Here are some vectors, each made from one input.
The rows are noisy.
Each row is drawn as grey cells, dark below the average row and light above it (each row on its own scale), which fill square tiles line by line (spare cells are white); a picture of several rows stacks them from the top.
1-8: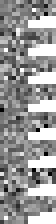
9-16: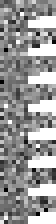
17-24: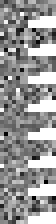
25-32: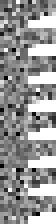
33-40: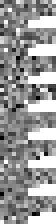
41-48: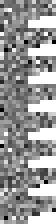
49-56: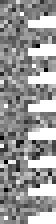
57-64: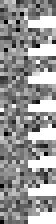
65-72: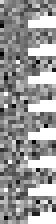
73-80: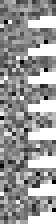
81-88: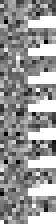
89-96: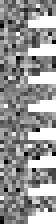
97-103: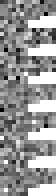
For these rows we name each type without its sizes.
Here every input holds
a point on a line, together with either a point on a line, or three true/false values.
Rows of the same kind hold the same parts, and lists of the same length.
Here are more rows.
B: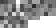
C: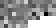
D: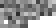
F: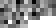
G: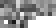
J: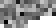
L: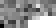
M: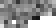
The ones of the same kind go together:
B, C, D, F, G, L, M
J

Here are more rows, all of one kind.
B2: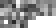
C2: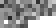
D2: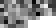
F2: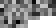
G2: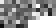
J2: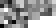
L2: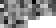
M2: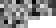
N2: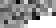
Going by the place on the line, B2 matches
C2 and J2.
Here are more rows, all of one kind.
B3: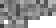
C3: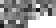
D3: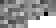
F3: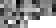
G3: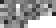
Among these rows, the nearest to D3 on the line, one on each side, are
B3 and G3.
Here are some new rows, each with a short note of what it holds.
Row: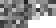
a point on each of two lines
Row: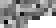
a point on each of two lines
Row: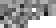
a point on each of two lines
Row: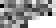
a point on each of two lines
